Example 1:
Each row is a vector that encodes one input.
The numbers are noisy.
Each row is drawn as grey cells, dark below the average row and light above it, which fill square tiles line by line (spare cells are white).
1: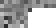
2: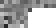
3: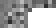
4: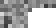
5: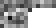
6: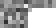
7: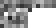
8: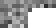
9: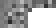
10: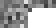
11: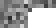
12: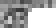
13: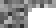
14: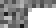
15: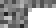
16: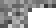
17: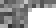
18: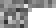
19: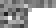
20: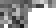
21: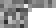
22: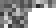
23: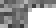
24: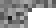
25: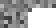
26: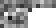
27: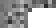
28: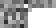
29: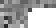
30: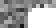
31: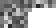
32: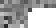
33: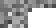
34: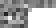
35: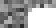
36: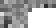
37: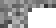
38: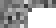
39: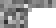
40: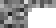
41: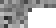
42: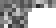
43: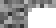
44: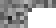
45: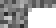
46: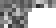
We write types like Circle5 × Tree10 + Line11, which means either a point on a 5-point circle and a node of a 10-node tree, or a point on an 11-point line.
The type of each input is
Bool × (Circle6 + Unit).
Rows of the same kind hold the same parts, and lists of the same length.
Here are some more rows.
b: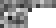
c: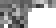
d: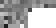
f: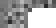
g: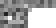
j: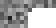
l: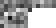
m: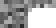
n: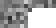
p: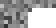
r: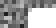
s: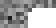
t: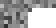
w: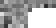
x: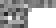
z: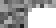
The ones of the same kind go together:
b, c, l
d, f, g, j, m, n, p, r, s, t, w, x, z

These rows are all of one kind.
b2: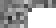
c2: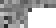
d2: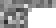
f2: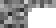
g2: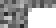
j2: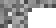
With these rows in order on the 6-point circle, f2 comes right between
b2 and c2.
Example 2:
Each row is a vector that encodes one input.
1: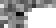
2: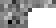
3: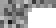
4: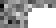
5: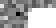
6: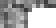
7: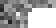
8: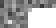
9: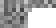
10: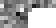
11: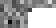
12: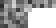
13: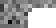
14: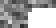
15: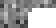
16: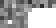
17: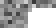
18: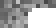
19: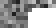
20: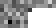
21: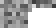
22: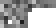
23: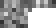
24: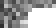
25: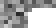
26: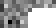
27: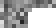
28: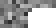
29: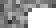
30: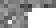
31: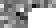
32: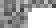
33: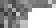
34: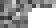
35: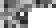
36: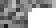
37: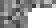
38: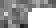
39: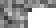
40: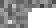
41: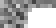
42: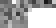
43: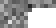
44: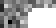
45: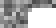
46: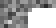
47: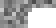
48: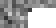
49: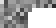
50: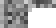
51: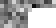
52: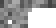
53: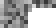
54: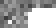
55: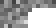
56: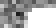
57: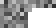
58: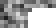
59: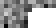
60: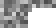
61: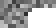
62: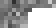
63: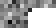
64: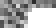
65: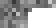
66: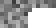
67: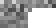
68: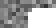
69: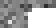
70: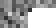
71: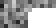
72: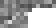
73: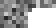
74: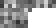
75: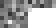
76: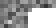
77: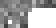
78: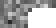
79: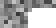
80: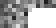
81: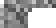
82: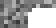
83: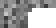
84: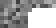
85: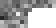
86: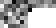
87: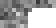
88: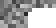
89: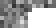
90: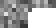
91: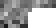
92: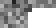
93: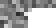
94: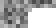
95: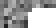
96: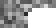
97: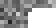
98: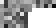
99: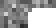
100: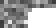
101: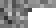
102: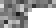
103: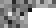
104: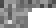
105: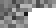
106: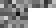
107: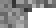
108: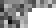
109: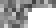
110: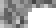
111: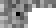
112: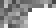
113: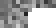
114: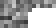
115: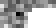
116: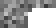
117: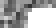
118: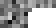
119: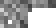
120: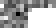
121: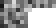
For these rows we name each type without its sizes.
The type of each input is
Bool × Bool × Bool × Bool + Line.
